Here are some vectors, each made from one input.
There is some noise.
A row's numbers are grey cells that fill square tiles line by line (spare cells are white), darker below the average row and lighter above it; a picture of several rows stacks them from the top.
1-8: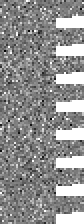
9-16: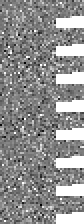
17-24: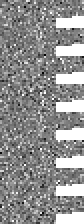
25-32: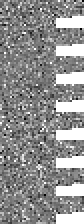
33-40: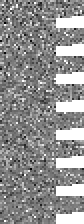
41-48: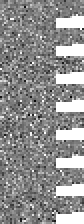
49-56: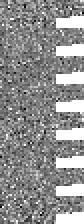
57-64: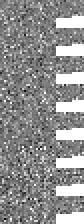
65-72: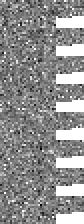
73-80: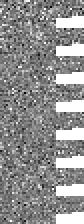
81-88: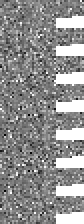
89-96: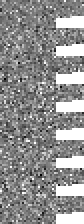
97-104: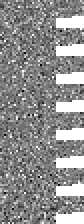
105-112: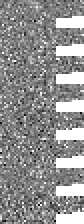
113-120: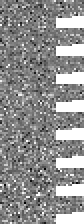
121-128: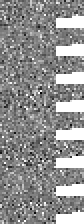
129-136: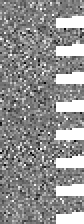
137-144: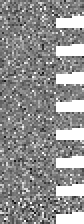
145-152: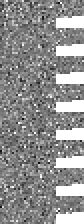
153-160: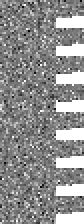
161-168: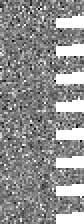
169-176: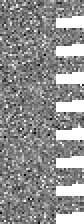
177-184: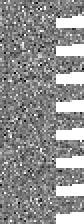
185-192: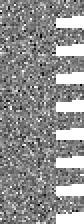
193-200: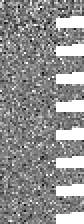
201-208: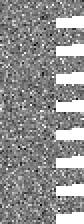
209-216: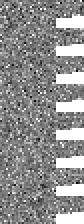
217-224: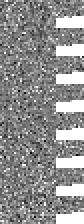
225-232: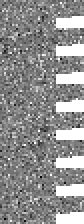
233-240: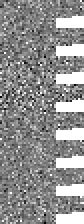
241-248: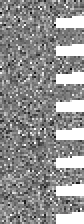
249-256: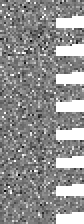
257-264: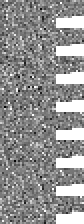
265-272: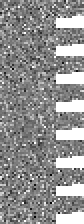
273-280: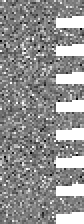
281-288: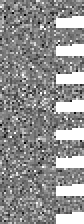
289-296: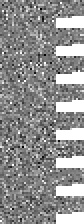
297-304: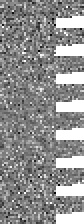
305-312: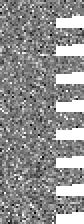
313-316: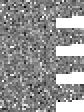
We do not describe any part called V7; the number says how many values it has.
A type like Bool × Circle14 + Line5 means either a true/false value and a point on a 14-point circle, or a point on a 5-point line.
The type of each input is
(Bool × Bool × Bool + List2(Line8)) × (Tree13 + V7).
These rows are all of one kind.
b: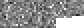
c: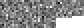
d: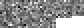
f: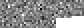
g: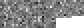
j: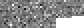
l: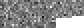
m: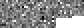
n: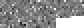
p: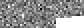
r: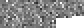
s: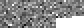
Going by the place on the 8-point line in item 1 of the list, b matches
f, j and p.
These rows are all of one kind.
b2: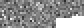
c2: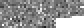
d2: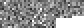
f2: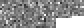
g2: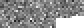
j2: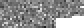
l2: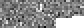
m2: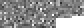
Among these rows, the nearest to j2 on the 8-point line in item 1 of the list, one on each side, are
c2 and f2.
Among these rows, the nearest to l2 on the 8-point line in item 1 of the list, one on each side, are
b2 and f2.
